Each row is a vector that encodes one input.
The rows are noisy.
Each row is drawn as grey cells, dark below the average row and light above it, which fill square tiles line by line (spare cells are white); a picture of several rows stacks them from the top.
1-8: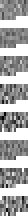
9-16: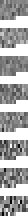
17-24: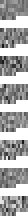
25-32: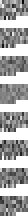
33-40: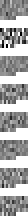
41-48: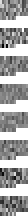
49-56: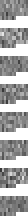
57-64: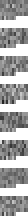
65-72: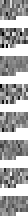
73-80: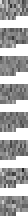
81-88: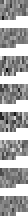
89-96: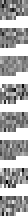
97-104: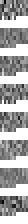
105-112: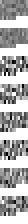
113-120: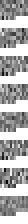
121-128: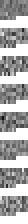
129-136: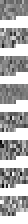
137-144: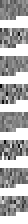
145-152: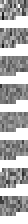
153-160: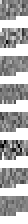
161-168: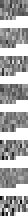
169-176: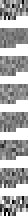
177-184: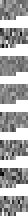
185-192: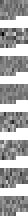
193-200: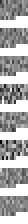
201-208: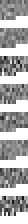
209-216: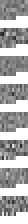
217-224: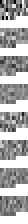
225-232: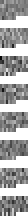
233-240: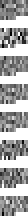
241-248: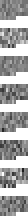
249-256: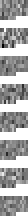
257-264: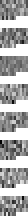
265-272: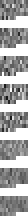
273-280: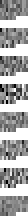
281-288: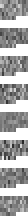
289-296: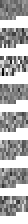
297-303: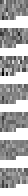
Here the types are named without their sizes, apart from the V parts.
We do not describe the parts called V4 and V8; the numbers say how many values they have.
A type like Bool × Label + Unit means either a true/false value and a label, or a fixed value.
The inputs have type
Bool × Bool × Bool × Bool + List(Line) × V4 × V8.
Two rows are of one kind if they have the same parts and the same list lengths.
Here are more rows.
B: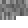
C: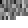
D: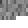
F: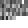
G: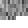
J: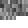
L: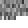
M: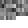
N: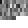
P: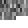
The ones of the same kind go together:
B, N, P
C, L
D, J
F, G, M

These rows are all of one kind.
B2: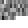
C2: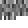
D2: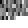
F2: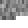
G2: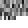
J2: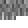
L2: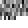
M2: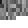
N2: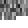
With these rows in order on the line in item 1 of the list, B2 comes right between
F2 and J2.
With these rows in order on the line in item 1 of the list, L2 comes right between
G2 and M2.
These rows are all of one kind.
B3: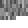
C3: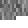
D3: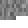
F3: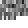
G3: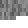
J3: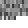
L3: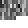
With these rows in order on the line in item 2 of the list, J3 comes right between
D3 and L3.
